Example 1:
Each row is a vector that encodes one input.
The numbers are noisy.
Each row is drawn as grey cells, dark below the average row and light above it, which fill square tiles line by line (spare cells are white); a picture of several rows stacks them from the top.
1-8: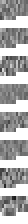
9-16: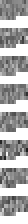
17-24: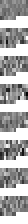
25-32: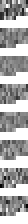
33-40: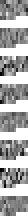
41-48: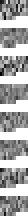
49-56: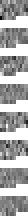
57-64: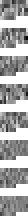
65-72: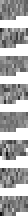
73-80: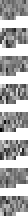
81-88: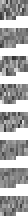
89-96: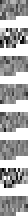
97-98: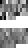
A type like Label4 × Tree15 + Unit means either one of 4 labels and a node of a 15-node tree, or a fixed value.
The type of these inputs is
(Line5 + Line9) × Line10 × Line10.
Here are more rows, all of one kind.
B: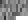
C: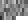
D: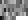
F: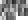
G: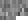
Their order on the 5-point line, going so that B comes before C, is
D, F, G, B, C.
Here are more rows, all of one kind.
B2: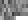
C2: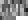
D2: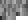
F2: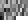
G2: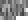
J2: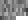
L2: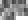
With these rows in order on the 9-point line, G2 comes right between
D2 and J2.
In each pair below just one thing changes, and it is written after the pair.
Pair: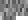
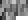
the place on the 5-point line
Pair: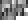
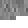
the place on one of the two 10-point lines
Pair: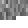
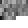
the place on the 5-point line
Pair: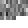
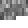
the place on the 5-point line
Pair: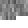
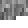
the place on one of the two 10-point lines
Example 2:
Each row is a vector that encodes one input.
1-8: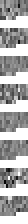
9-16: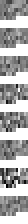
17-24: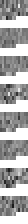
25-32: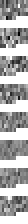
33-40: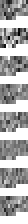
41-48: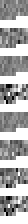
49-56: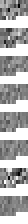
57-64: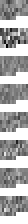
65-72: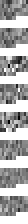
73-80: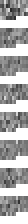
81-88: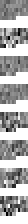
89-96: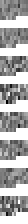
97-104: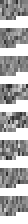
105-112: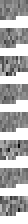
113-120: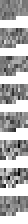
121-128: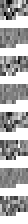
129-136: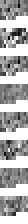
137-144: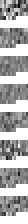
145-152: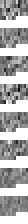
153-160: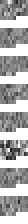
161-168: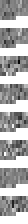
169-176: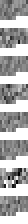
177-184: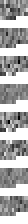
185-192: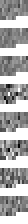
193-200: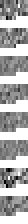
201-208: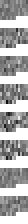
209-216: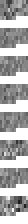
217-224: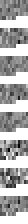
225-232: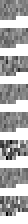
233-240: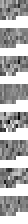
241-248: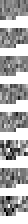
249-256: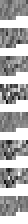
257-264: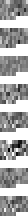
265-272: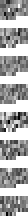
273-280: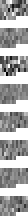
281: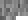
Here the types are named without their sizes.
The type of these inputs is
Bool × Bool × Bool × Bool + List(Line).
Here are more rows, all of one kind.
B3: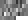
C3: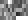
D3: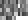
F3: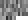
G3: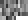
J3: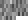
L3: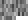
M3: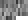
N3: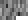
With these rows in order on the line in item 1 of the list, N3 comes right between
B3 and G3.
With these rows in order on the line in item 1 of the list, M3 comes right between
B3 and F3.
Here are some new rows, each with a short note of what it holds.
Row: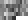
the empty list
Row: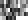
the empty list
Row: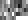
a list of one item
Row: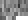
four true/false values
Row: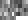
a list of one item
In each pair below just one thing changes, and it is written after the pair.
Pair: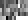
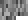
the place on the line in item 2 of the list
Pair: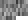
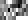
the place on the line in item 2 of the list
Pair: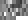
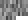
the place on the line in item 1 of the list
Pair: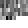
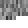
the place on the line in item 1 of the list
